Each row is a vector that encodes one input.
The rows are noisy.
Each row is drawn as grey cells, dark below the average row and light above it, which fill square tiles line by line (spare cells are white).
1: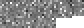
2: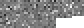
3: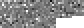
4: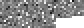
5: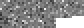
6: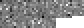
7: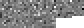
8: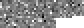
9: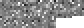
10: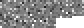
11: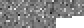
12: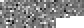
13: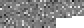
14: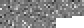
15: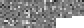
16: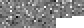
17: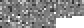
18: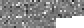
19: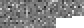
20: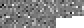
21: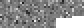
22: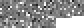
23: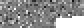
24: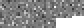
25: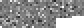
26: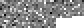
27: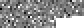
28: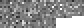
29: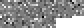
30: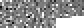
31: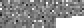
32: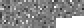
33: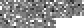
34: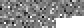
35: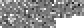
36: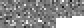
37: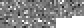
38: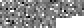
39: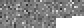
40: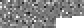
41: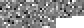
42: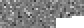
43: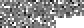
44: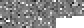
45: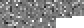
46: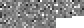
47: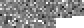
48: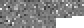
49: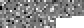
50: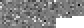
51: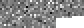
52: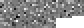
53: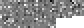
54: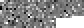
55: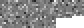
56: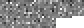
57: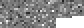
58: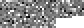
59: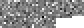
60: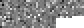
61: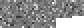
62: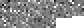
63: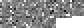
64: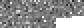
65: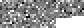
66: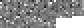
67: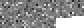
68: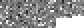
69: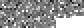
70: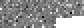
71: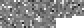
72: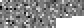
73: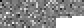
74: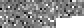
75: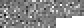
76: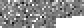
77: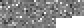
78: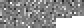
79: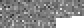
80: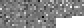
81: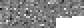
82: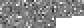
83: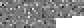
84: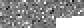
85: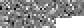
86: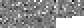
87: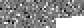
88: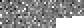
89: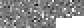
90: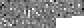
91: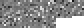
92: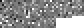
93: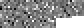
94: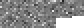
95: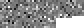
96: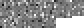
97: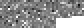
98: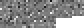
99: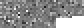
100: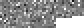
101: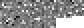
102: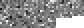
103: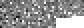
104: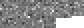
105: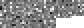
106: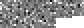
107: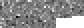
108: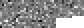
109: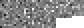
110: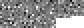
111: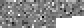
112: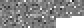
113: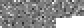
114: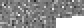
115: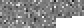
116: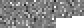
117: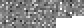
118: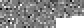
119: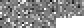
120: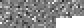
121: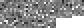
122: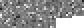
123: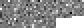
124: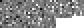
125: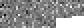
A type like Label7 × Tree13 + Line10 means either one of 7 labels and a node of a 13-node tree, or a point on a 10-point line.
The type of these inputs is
Bool × Label5 + Circle11.
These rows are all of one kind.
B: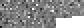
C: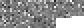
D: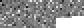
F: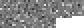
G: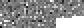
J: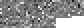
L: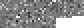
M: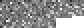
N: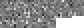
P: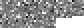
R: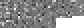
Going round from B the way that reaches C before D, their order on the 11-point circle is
B, N, C, P, D, G, R, L, J, F, M.
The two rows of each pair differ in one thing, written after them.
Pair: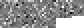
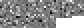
the label
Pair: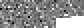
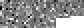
the label
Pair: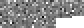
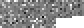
the label
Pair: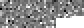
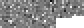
the true/false value
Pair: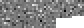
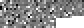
the true/false value
